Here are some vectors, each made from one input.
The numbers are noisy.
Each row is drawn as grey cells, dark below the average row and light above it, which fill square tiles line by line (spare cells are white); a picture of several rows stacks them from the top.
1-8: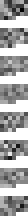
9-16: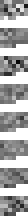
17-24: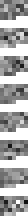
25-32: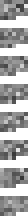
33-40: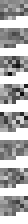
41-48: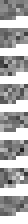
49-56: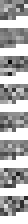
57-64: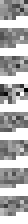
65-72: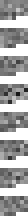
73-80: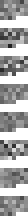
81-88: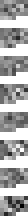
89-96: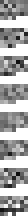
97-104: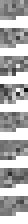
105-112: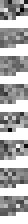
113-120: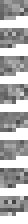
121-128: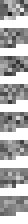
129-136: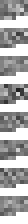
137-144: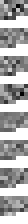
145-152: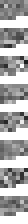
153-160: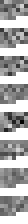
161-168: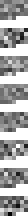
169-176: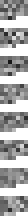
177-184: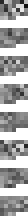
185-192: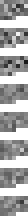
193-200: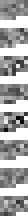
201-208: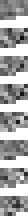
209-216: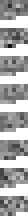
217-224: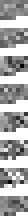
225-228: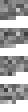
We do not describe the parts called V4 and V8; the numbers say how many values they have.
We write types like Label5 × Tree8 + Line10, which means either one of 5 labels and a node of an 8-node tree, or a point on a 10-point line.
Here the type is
Bool × V4 + Circle6 + V8.
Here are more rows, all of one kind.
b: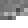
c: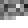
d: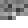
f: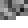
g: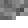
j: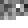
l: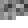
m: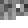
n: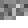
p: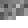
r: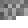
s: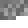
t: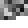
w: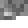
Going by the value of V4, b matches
r, s, t and w.
